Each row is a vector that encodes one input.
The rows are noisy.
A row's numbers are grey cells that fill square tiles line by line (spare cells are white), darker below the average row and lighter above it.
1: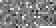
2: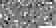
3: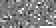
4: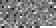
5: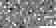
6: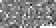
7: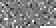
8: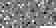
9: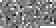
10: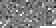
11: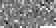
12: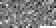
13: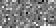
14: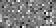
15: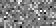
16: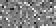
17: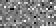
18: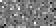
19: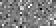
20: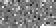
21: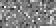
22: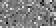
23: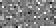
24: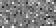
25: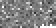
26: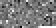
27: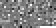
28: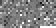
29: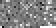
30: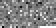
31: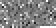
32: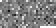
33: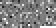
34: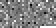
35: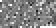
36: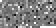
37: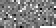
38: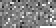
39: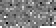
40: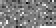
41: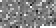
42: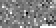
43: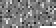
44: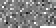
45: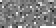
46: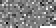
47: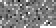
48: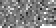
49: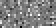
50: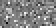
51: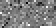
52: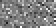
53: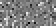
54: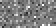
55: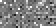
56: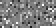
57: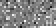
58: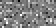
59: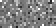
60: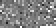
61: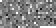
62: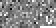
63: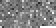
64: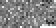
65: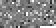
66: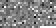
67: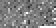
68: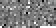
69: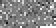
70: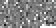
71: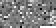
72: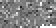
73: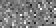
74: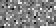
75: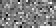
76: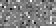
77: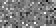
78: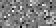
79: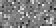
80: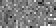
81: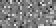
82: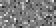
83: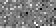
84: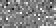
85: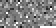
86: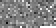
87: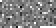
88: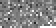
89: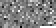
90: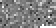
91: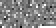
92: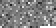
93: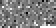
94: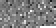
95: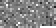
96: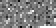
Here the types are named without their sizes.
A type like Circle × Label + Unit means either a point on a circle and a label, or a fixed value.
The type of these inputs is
(Bool × Bool × Bool + Unit) × Line.
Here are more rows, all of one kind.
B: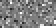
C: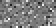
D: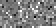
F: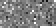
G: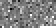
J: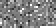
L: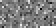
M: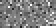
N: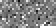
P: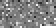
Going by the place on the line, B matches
G, J and M.
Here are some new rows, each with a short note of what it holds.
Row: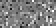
a point on a line and three true/false values
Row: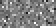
a point on a line and three true/false values
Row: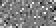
a point on a line and three true/false values
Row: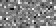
a point on a line
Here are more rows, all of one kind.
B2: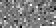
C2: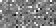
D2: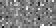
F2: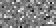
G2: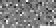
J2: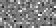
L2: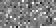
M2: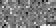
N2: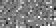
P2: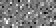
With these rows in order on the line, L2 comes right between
G2 and N2.
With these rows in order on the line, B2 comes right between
F2 and J2.
